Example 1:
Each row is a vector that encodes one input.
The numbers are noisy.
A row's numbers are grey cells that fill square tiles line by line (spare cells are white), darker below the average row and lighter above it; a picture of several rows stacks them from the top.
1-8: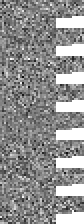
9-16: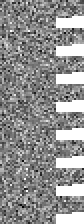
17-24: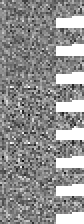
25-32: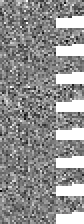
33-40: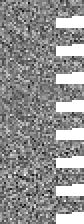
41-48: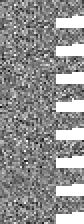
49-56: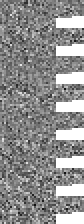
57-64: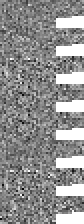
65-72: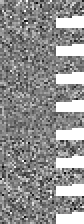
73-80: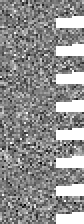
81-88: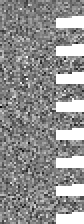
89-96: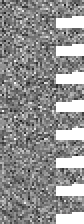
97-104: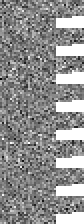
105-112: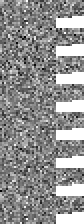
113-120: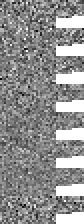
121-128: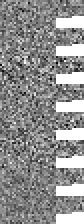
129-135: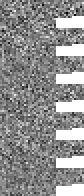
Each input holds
a node of a 15-node tree.
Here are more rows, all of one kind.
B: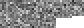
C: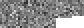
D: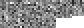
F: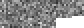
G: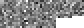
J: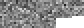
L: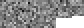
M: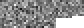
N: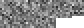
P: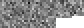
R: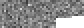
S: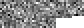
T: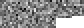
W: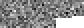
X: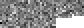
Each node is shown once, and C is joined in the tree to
R, W and X.
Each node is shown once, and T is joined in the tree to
L.
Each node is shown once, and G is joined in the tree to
N.
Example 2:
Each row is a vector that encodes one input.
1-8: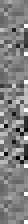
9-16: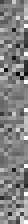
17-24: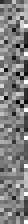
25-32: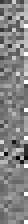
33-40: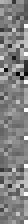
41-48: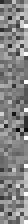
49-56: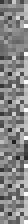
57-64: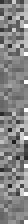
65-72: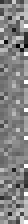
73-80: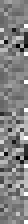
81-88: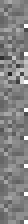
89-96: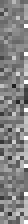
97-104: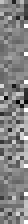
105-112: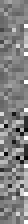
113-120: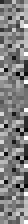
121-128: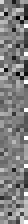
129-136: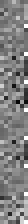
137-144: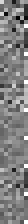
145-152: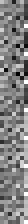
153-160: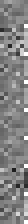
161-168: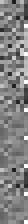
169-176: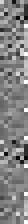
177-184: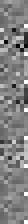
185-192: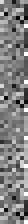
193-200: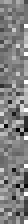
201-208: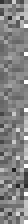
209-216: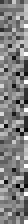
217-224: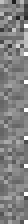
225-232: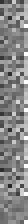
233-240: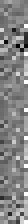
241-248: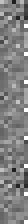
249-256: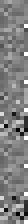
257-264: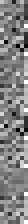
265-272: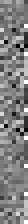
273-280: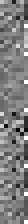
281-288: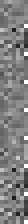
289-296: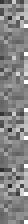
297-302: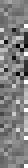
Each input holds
a point on an 11-point line.
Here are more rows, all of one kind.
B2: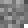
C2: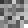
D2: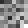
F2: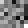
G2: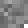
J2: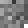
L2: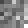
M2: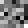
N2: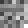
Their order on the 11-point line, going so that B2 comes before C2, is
M2, F2, J2, B2, G2, L2, N2, C2, D2.
